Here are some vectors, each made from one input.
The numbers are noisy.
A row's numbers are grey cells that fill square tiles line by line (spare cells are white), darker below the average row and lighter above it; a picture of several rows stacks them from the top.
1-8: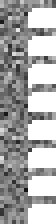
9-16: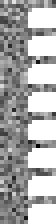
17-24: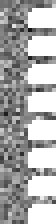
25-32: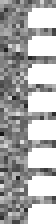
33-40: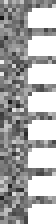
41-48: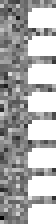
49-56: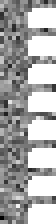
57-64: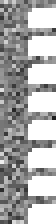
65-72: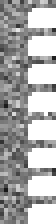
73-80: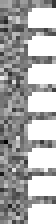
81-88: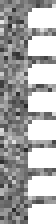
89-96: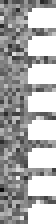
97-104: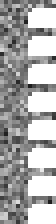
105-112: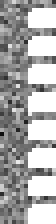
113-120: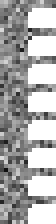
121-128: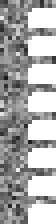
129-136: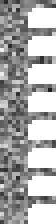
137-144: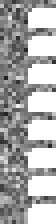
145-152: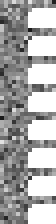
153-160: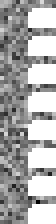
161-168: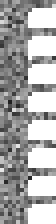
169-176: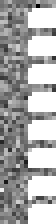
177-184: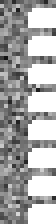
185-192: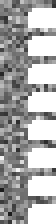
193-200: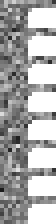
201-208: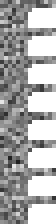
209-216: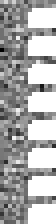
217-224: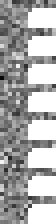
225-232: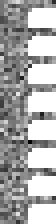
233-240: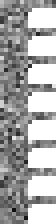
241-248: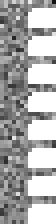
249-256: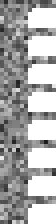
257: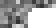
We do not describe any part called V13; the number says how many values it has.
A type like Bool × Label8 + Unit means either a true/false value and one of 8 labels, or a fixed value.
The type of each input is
Circle10 × (Line9 + V13).
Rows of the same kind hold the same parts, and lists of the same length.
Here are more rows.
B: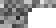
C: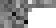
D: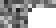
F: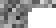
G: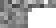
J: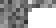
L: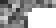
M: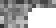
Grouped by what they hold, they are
B, D, F, M
C, G, J, L

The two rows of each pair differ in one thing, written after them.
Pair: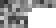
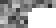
the value of V13
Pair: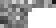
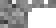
the place on the 10-point circle
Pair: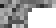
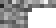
the place on the 10-point circle
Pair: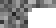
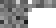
the value of V13
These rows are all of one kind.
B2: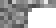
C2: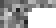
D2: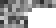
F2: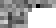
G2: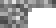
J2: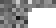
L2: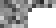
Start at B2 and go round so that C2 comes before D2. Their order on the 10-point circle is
B2, J2, C2, D2, L2, F2, G2.
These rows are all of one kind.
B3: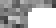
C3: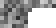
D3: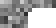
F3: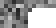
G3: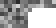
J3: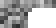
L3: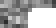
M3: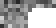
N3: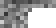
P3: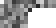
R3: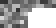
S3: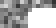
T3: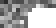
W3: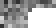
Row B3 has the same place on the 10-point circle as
D3, J3, L3 and S3.
